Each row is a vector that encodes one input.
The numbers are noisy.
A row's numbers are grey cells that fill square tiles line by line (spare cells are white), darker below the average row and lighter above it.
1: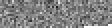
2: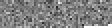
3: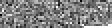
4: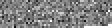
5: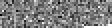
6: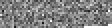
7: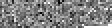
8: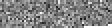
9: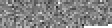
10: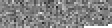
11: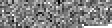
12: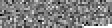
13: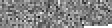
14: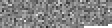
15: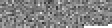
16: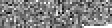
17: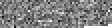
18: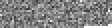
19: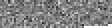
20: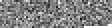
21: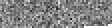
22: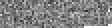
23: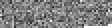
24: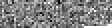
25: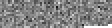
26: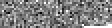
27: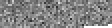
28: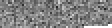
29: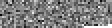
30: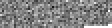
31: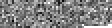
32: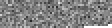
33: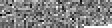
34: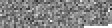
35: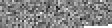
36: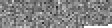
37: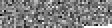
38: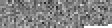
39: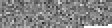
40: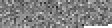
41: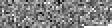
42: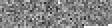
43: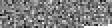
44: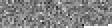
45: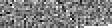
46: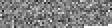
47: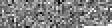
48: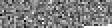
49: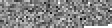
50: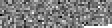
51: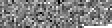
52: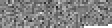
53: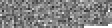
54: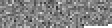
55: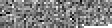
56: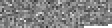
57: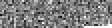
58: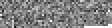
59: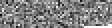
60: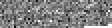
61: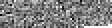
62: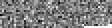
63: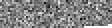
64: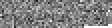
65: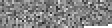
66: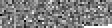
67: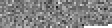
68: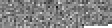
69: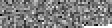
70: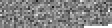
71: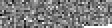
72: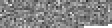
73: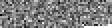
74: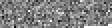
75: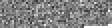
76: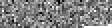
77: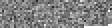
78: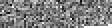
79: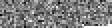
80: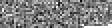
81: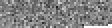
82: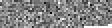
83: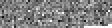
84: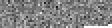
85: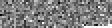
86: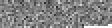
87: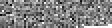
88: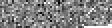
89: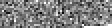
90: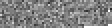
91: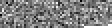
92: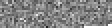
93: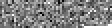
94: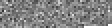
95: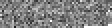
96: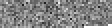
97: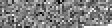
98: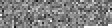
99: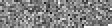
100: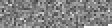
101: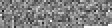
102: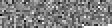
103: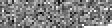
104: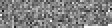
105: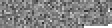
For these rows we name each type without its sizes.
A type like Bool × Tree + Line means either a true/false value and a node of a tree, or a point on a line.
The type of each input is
Label + Line.
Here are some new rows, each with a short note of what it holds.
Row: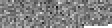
a point on a line
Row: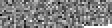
a label
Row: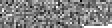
a label
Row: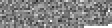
a point on a line
